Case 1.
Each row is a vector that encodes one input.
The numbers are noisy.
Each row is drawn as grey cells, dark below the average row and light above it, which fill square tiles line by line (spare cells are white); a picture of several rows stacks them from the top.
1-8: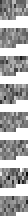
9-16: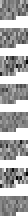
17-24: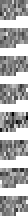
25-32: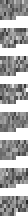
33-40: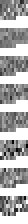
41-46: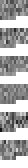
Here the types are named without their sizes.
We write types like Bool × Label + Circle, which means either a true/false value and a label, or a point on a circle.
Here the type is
Line.
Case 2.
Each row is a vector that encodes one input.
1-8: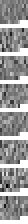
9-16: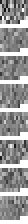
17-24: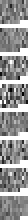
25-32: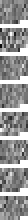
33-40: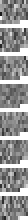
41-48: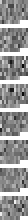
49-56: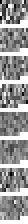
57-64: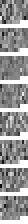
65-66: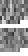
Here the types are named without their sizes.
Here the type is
Tree.
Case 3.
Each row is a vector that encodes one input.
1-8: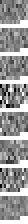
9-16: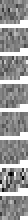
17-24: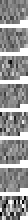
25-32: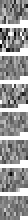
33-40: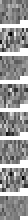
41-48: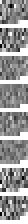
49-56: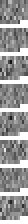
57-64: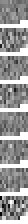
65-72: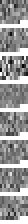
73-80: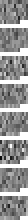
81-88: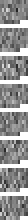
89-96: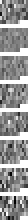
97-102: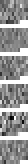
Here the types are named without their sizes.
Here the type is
Tree + Unit.
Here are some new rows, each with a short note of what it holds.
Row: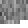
a node of a tree
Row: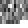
a fixed value
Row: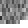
a node of a tree
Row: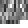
a fixed value
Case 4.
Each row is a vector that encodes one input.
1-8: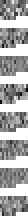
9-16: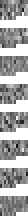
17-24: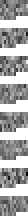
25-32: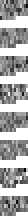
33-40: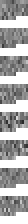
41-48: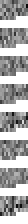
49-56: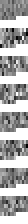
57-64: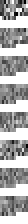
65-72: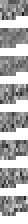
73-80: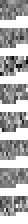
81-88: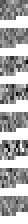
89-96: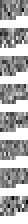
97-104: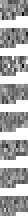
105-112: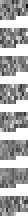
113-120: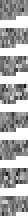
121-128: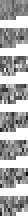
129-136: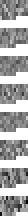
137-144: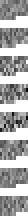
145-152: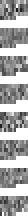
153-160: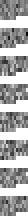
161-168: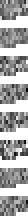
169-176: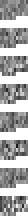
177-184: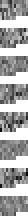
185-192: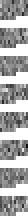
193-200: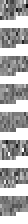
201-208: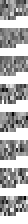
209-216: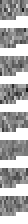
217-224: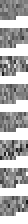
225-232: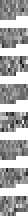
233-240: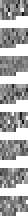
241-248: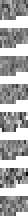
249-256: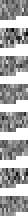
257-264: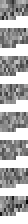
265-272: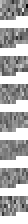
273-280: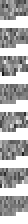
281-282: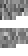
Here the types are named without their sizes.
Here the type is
Line.
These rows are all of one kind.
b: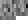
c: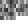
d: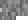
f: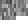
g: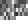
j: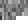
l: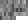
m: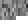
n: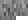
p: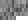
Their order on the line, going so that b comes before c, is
m, b, n, p, d, l, j, f, g, c.
